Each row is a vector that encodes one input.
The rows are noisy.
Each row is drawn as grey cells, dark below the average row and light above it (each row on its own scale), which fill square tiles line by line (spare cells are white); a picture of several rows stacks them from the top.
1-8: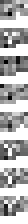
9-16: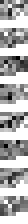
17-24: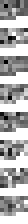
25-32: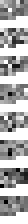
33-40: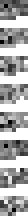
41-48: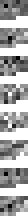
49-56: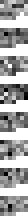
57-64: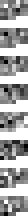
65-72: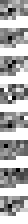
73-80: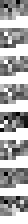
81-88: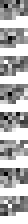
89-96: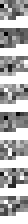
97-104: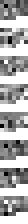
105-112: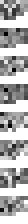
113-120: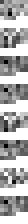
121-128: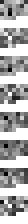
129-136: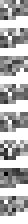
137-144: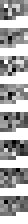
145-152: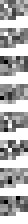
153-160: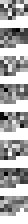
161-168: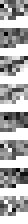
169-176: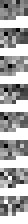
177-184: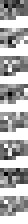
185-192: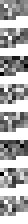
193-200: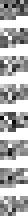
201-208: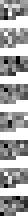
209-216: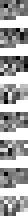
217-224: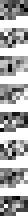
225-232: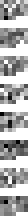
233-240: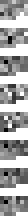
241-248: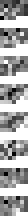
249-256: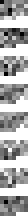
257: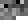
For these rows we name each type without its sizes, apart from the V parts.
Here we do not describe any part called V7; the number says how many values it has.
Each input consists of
either a point on a circle, or a point on a line, or a value of V7.
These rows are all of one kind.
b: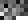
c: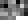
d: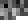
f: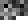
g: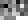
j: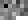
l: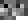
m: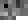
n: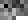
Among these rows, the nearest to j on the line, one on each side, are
c and g.
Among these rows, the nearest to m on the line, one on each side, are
d and l.
